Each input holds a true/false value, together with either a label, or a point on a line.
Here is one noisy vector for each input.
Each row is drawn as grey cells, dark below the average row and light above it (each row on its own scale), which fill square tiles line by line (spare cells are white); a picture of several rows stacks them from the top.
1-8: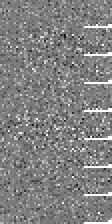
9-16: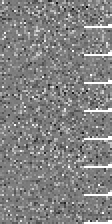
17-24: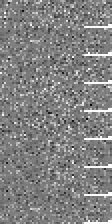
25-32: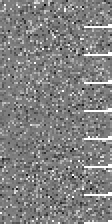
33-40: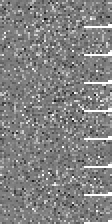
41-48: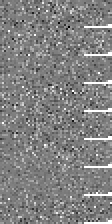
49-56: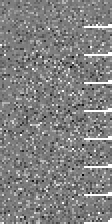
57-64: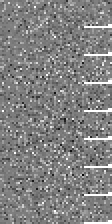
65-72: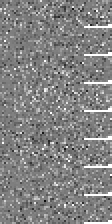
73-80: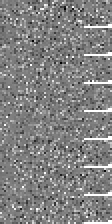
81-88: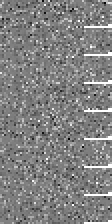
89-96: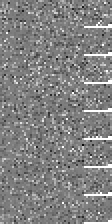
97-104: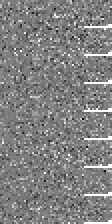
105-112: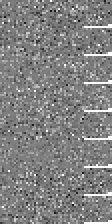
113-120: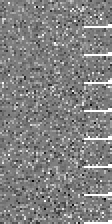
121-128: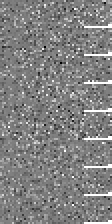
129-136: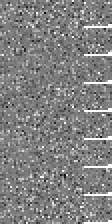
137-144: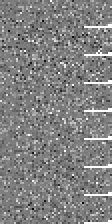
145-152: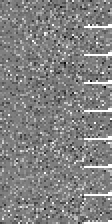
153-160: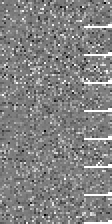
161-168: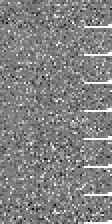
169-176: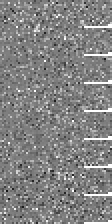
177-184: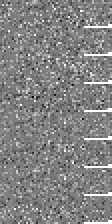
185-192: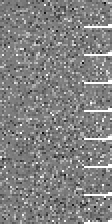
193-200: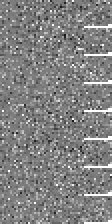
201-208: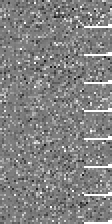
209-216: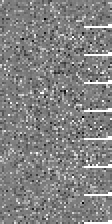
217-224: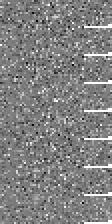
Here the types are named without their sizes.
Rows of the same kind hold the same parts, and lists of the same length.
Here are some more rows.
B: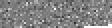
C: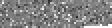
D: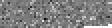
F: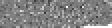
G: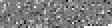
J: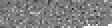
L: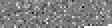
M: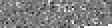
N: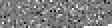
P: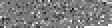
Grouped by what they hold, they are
B, C, D, F, J, P
G, L, M, N

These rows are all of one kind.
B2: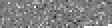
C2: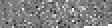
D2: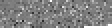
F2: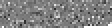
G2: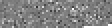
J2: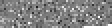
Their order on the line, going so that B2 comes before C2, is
B2, G2, F2, J2, D2, C2.
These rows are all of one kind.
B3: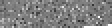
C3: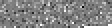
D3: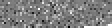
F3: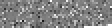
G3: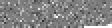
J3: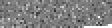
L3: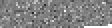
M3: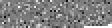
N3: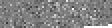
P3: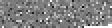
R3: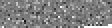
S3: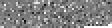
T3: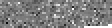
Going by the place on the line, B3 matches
J3 and R3.
